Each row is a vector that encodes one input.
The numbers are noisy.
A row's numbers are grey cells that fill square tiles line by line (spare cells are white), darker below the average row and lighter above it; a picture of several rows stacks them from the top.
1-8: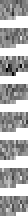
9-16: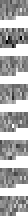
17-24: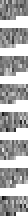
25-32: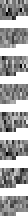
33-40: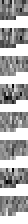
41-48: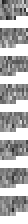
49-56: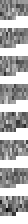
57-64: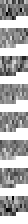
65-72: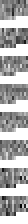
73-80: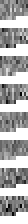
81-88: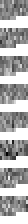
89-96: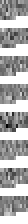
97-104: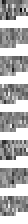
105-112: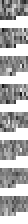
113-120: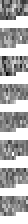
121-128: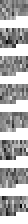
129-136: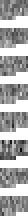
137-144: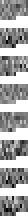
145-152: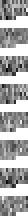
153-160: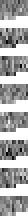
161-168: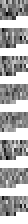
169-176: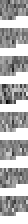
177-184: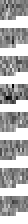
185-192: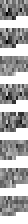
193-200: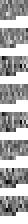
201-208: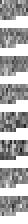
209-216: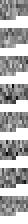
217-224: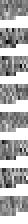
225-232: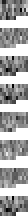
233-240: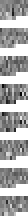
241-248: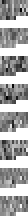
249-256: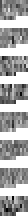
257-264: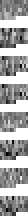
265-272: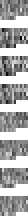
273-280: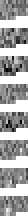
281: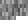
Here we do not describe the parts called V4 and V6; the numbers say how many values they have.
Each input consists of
either one of 5 labels, a node of an 11-node tree and a value of V6, or a point on a 9-point line and a value of V4.
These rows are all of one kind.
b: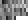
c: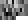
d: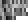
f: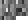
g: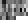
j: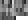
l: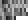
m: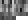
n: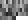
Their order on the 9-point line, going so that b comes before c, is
g, m, f, j, n, b, l, d, c.
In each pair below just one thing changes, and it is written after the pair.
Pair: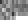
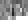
the node of the tree
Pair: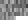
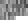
the node of the tree
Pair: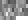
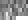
the label
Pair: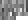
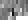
the label
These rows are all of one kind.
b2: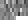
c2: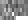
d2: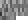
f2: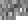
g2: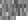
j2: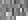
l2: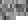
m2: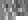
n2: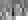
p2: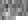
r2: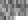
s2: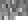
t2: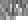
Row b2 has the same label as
d2, g2, j2 and l2.
